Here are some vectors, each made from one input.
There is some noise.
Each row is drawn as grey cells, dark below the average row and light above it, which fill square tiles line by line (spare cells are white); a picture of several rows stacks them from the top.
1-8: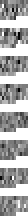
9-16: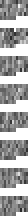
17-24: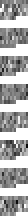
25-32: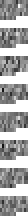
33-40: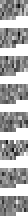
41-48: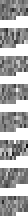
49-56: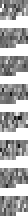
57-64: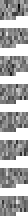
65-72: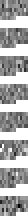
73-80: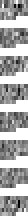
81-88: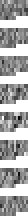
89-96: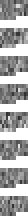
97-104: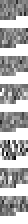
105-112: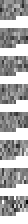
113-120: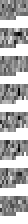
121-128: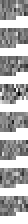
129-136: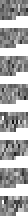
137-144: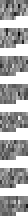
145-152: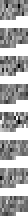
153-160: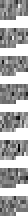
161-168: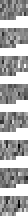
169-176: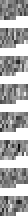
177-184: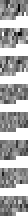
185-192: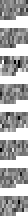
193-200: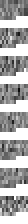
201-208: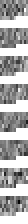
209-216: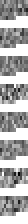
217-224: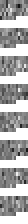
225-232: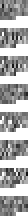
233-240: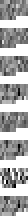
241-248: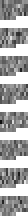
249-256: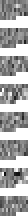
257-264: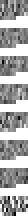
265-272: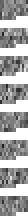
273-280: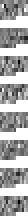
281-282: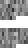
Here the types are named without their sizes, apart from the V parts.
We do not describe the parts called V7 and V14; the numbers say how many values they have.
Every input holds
either a fixed value, or a label and a value of V7, or a true/false value and a value of V14.
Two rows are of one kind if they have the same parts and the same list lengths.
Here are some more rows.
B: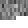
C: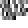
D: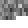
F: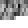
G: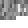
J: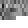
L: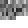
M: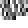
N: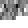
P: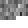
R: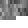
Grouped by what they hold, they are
B, D, G, J, P, R
C, M
F, L, N

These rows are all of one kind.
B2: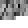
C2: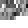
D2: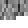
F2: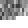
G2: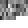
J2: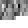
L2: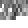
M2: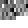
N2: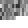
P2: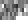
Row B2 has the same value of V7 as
C2, J2 and L2.
